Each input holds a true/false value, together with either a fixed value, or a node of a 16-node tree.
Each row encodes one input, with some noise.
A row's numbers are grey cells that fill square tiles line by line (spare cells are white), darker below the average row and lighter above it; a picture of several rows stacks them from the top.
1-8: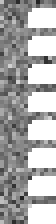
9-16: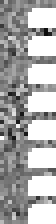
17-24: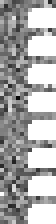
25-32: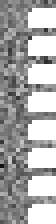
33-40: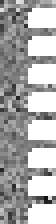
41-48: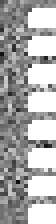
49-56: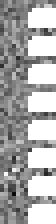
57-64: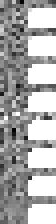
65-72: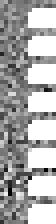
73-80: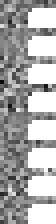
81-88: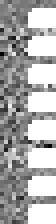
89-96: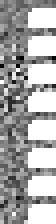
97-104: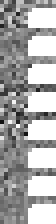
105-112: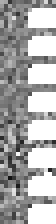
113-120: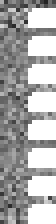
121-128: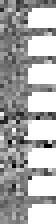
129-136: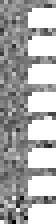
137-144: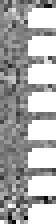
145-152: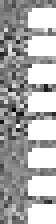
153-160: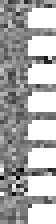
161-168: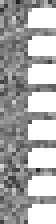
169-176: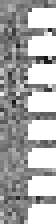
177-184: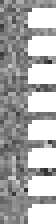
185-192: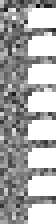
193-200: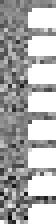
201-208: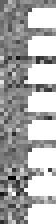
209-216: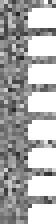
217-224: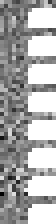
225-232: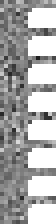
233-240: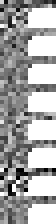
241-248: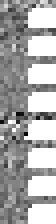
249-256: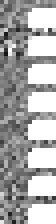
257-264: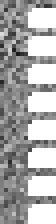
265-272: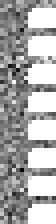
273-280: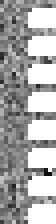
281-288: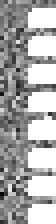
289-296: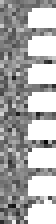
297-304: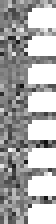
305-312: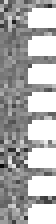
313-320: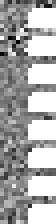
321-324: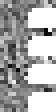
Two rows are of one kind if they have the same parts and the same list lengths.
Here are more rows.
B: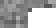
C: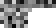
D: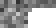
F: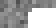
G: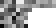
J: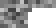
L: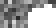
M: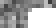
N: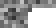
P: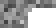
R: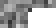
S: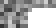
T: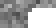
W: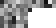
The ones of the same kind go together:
B, D, F, G, L, M, P, R, S, T, W
C, J, N

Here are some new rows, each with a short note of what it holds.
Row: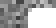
a node of a 16-node tree and a true/false value
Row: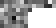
a true/false value
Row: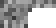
a node of a 16-node tree and a true/false value
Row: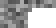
a true/false value
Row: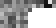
a true/false value
